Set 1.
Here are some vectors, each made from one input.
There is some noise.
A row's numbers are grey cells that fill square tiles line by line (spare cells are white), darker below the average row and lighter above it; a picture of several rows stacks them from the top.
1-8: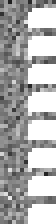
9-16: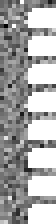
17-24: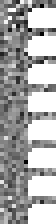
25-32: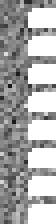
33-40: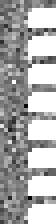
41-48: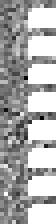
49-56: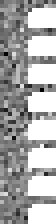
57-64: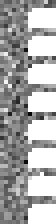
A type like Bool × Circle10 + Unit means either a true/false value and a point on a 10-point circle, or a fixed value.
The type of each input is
(Bool × Bool × Bool + Unit) × Line5.
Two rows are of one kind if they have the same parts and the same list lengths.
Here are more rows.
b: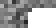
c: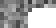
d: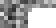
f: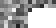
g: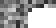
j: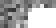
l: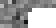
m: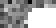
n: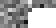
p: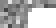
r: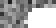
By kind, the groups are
b, d, j, l, n, p
c, f, g, m, r

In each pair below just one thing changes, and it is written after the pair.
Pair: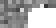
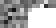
the place on the 5-point line
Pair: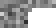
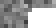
one of the three true/false values
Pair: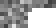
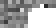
the place on the 5-point line
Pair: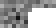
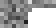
one of the three true/false values
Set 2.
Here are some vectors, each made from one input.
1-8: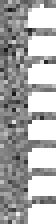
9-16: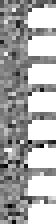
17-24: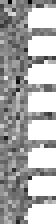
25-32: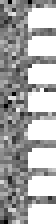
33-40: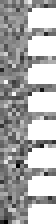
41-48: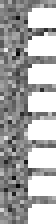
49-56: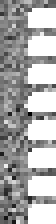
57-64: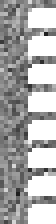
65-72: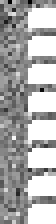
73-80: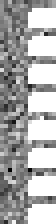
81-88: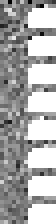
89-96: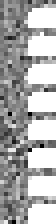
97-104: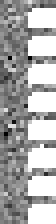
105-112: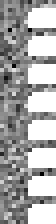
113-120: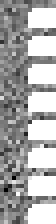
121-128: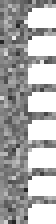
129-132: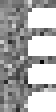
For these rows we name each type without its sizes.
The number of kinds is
2.
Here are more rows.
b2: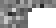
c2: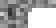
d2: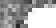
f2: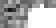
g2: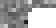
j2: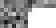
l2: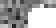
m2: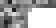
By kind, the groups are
b2, c2, f2, g2, j2, l2, m2
d2

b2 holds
a point on a line and three true/false values.
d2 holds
a point on a line.
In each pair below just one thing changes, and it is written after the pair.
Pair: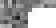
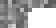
one of the three true/false values
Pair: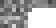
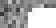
the place on the line
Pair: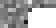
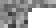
one of the three true/false values
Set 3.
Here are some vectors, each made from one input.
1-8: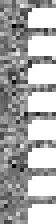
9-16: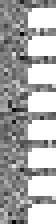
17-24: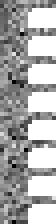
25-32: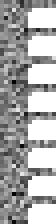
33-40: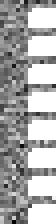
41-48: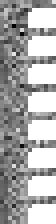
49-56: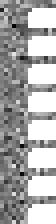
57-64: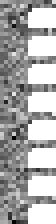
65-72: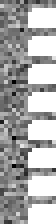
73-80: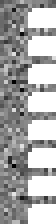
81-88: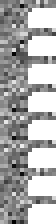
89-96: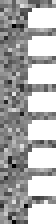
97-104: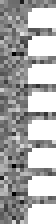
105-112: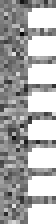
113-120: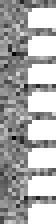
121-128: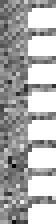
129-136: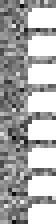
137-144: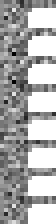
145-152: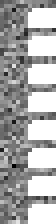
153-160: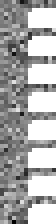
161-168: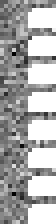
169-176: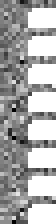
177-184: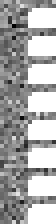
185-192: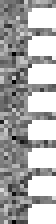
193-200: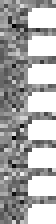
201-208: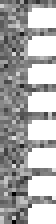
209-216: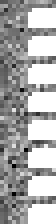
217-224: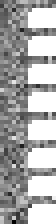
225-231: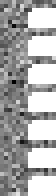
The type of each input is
Line18 + Tree14.
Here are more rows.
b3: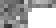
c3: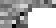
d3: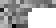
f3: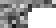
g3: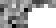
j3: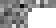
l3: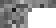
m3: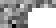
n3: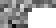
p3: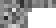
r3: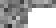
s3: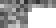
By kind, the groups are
b3, j3, l3, p3, r3, s3
c3, d3, f3, g3, m3, n3

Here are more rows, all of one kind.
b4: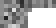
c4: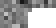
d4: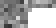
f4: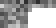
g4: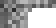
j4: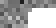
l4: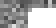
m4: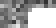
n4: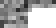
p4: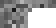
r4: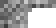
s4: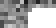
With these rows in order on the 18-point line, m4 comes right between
f4 and l4.
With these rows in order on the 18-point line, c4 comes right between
b4 and j4.
